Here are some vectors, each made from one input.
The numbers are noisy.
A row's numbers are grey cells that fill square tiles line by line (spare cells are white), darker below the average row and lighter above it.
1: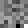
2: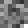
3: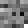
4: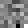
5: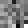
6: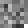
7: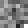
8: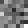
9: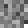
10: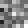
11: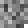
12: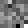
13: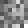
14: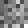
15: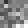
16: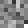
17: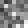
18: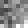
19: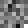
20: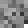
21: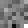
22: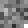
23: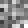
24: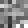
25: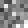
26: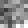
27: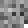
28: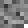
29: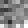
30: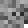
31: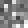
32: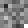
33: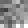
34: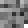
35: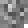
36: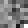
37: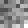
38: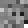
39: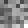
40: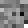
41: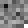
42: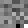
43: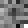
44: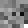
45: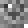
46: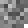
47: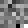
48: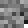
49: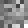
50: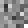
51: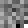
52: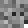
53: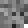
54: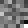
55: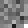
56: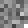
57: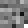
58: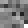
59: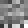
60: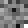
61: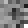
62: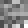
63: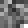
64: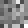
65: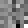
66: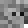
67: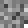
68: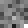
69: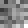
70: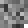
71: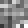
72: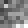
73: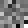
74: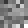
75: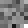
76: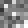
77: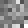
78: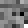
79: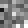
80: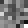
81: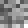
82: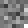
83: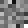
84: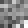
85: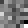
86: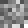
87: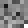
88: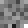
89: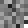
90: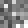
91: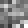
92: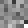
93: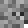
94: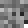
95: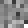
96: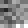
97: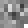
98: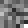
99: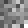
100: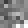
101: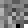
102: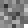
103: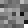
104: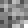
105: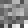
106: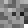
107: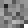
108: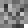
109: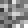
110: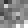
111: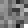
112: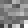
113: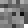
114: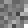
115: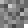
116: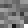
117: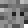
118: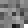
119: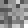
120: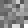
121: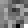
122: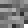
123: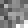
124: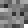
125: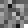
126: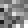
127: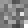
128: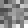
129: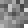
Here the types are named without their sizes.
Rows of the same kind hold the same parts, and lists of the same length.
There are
3 kinds of row.
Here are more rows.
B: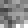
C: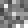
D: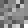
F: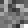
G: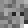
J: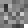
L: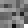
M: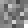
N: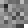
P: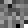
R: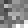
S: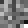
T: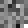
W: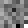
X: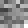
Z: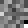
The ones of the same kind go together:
B, C, D, R, X
F, J, M, N, P, S, T, W, Z
G, L

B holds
a point on a circle.
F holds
a point on a line and three true/false values.
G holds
a point on a line.
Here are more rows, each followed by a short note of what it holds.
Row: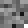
a point on a line
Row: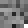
a point on a line
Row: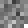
a point on a line and three true/false values
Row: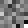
a point on a line and three true/false values
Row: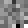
a point on a line and three true/false values
